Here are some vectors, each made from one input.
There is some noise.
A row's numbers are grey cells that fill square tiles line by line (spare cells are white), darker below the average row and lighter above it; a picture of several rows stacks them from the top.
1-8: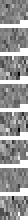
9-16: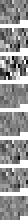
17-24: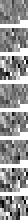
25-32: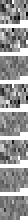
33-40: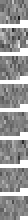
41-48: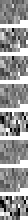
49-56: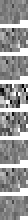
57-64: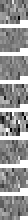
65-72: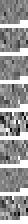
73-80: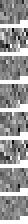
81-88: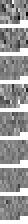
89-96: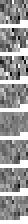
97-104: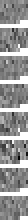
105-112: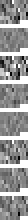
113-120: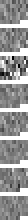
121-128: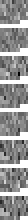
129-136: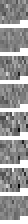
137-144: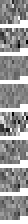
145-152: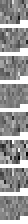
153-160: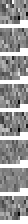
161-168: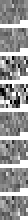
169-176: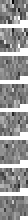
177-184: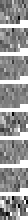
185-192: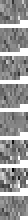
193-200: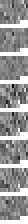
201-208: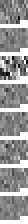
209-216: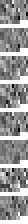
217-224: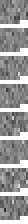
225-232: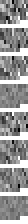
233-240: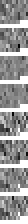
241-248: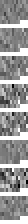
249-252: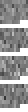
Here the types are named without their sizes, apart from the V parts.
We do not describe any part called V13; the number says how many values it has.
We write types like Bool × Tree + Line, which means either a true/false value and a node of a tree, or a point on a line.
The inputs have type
Bool × Circle × List(V13).
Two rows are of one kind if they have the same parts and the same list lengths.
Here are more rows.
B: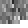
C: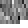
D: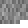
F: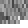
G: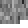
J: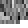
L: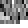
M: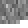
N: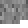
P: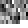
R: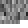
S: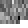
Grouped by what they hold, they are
B, J, L, M, R
C, F, G
D, N, P, S

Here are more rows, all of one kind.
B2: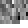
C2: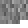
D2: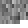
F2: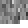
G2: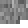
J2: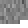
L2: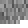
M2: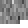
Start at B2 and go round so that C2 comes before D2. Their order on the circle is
B2, F2, G2, C2, D2, J2, M2, L2.
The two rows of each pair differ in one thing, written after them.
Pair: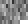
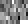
the value of V13 in item 1 of the list
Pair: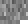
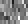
the true/false value
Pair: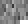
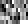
the value of V13 in item 1 of the list
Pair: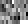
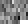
the place on the circle
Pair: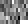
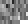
the value of V13 in item 1 of the list
